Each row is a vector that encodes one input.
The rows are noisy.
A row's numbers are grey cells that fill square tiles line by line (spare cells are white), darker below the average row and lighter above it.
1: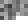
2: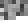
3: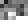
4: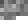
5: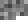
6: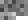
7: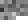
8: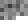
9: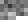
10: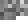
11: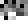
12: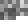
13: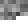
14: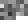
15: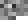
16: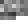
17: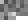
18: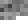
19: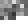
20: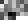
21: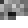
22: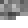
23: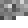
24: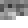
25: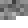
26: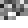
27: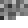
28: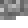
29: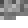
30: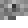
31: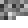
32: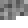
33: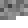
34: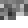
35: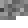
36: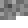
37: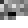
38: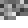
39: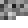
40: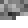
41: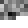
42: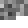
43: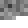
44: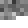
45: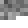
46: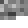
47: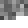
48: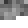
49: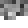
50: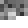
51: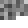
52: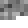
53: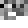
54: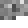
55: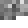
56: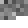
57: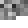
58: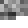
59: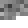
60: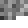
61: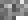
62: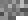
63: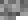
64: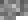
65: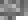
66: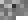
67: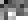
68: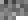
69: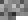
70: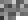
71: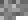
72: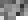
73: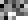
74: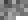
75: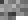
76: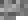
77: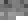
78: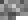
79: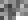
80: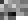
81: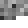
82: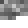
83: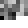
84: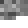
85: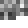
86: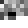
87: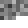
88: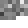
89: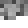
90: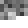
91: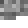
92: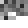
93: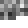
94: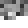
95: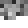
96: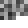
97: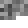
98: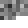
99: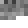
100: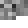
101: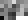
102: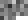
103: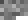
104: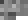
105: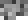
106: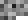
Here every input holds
either a point on a 4-point line and a point on a 6-point line, or a point on a 7-point line, or a node of a 7-node tree.
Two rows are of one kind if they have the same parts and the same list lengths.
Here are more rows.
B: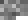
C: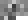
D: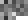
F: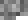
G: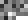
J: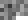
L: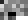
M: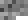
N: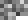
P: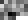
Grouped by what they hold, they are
B, F, L, P
C, G, N
D, J, M

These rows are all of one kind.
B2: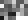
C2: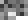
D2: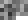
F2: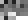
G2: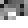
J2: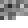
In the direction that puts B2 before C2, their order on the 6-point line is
D2, F2, B2, J2, C2, G2.
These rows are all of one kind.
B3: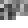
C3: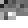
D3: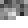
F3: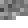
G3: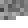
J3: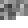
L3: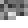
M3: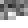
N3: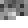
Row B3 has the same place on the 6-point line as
F3 and G3.
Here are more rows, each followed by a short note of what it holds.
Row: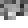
a point on a 7-point line
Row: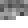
a point on a 4-point line and a point on a 6-point line
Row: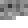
a point on a 4-point line and a point on a 6-point line
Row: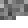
a point on a 4-point line and a point on a 6-point line
